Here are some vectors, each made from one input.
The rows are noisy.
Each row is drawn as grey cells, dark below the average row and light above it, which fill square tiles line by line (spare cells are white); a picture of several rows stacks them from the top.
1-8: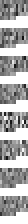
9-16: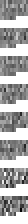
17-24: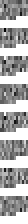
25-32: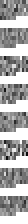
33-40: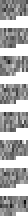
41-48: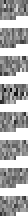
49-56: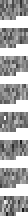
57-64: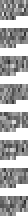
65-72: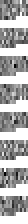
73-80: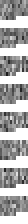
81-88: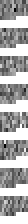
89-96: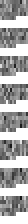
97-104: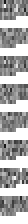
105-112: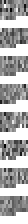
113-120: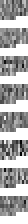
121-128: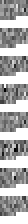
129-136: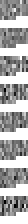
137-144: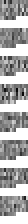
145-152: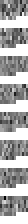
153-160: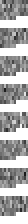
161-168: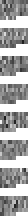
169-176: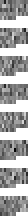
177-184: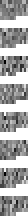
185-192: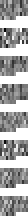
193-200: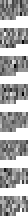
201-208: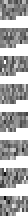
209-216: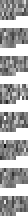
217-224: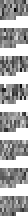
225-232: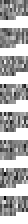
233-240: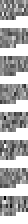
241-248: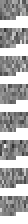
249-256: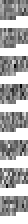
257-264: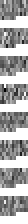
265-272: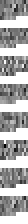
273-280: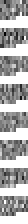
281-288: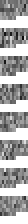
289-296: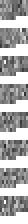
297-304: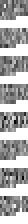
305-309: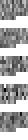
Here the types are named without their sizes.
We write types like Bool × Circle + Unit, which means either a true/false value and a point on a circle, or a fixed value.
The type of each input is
Bool × Bool × Bool × Bool + List(Line).
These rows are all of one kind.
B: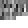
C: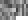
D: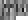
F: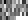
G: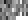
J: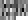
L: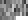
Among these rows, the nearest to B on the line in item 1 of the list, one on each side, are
F and G.
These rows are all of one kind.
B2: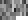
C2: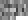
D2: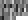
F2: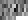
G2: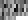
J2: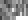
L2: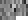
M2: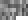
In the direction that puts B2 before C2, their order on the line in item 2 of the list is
D2, M2, L2, B2, C2, G2, J2, F2.
